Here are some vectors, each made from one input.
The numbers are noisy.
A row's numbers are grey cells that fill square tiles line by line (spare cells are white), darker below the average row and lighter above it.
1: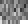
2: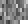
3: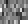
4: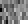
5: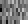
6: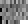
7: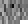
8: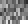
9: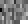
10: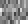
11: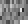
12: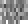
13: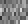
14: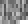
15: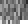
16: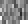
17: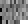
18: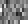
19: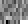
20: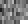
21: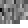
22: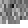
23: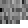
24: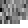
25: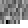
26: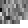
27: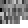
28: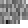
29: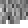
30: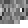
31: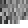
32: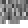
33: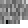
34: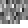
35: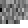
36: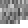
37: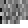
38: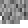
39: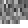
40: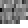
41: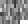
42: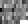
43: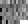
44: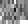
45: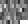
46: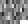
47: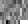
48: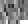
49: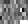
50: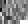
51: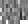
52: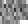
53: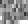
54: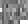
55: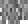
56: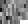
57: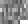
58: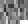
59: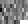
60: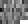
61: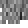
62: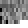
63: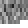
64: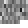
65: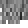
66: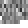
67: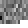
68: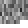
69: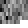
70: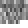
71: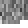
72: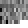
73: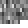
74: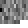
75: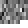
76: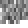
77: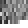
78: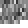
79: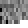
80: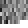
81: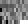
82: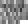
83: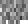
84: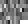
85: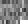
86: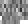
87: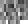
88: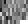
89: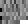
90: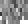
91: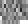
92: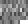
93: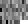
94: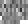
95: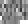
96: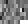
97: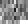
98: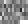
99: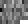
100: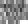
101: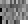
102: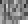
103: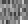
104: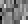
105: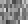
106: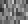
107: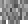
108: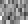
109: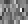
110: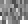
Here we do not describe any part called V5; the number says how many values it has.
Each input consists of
a node of an 8-node tree, together with either four true/false values, or a value of V5.
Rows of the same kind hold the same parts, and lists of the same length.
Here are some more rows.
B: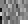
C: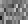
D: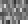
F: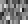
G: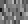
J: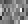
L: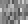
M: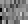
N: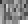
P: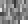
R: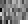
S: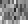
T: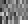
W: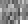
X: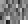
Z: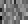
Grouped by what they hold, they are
B, G, M, R, T, Z
C, D, F, J, L, N, P, S, W, X

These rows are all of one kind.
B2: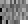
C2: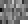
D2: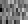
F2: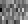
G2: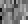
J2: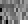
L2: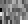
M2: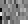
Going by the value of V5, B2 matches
G2 and M2.
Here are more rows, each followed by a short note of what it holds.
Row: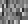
a node of an 8-node tree and four true/false values
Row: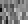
a node of an 8-node tree and a value of V5
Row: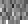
a node of an 8-node tree and four true/false values
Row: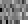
a node of an 8-node tree and a value of V5
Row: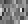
a node of an 8-node tree and four true/false values
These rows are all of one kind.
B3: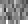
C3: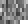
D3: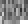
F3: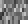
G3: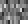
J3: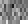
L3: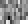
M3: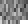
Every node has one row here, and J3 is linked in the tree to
C3 and M3.
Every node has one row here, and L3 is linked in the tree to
B3.
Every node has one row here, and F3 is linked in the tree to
G3.
